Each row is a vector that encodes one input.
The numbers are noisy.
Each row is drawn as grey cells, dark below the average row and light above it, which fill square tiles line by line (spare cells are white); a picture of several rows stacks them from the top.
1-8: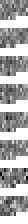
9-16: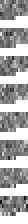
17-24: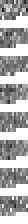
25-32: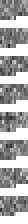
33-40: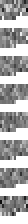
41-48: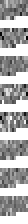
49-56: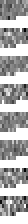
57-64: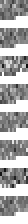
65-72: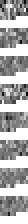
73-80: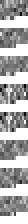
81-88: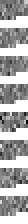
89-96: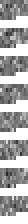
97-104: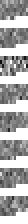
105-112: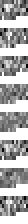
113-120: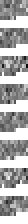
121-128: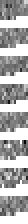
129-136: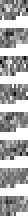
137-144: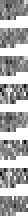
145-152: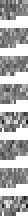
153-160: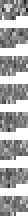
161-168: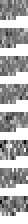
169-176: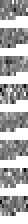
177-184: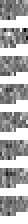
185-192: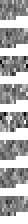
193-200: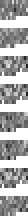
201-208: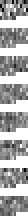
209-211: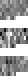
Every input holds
either one of 4 labels, or three true/false values.
